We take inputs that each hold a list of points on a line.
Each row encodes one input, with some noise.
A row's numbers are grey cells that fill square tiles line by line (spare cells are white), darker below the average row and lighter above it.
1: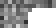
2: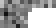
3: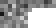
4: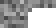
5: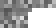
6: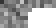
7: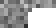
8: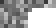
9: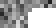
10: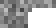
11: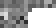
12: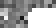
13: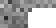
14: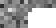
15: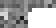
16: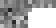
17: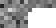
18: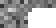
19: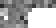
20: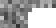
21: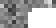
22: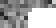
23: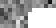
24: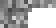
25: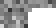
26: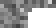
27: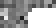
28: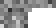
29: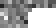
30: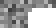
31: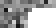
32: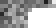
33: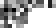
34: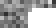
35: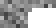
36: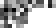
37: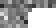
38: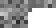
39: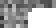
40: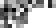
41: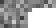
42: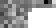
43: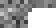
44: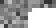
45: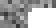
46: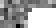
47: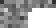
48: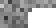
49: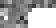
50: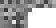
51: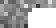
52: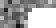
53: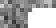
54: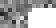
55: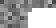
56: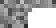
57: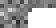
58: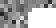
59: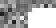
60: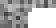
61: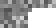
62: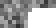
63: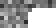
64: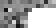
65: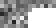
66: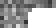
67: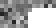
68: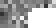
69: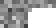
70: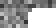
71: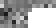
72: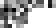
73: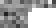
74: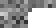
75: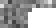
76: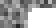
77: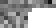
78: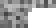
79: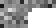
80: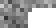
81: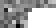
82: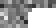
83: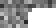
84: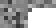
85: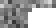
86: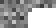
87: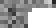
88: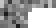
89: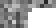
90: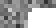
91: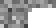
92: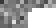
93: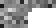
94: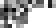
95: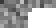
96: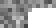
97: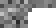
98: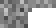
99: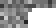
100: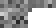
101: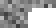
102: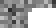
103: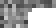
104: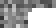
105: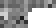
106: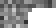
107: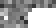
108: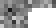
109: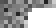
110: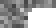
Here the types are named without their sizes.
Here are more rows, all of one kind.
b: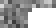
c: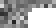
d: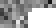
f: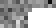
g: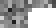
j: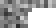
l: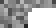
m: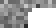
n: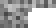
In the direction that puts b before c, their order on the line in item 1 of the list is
n, j, b, m, l, g, f, d, c.
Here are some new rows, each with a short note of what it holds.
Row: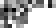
the empty list
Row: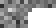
a list of one item
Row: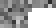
a list of two items
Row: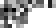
the empty list
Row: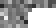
a list of one item
